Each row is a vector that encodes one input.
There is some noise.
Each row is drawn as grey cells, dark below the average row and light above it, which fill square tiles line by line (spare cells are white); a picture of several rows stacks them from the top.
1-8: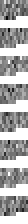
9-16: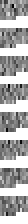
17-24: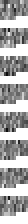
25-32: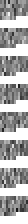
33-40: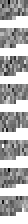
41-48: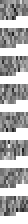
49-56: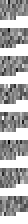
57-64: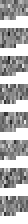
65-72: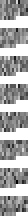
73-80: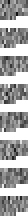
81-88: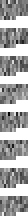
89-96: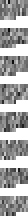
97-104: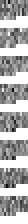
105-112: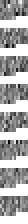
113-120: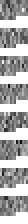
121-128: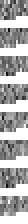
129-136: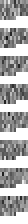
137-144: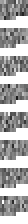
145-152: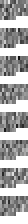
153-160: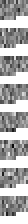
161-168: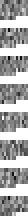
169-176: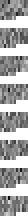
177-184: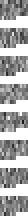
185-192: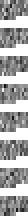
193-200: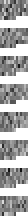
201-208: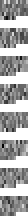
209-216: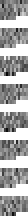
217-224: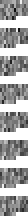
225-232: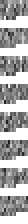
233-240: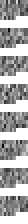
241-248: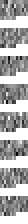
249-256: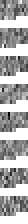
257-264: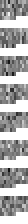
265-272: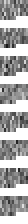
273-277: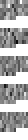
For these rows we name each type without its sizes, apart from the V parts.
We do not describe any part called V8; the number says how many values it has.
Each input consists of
a value of V8, together with a list of points on a line.
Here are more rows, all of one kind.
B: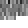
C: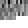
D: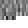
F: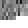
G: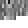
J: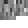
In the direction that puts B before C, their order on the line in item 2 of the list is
G, B, C, J, F, D.
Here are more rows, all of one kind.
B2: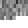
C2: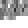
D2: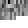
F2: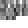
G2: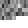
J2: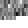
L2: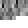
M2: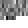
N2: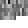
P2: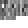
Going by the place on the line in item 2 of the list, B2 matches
M2 and P2.
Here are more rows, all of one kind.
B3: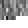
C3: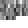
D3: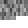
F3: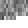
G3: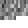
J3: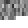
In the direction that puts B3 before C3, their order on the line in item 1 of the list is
G3, B3, D3, F3, J3, C3.
